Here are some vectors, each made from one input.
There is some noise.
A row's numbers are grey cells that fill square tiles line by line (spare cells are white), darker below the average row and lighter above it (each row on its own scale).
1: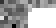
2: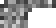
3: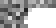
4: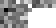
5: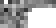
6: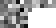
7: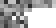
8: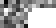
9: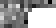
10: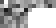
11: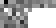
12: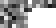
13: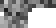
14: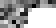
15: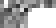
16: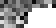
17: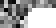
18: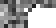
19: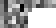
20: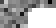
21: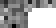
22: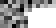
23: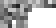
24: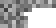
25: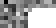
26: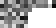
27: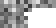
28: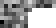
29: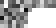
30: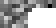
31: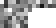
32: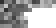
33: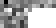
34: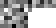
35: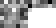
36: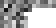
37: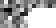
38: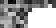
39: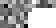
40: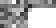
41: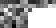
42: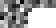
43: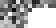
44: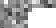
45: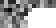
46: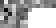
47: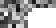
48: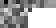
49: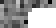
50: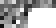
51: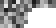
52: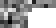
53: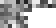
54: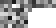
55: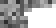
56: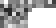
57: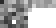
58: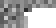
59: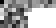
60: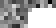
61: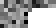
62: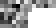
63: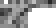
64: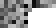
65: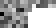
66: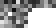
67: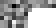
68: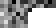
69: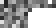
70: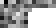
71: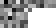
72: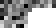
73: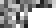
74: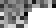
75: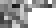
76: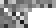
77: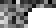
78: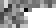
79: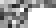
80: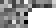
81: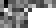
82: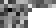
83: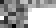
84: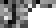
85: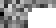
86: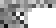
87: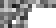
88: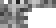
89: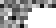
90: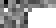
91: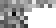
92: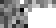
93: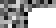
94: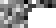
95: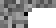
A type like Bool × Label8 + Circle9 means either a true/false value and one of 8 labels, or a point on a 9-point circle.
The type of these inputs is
(Bool × Bool × Bool + Line5) × Label7.
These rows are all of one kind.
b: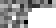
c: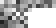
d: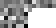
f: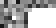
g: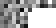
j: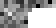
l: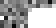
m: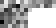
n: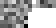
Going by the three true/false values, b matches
c, f and g.
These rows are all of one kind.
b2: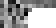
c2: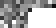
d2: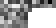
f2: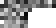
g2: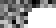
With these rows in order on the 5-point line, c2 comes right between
d2 and g2.
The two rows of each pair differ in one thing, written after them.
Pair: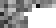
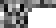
the label
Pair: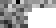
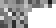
the label
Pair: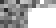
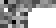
one of the three true/false values
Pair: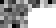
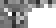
the label
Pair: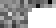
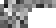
one of the three true/false values
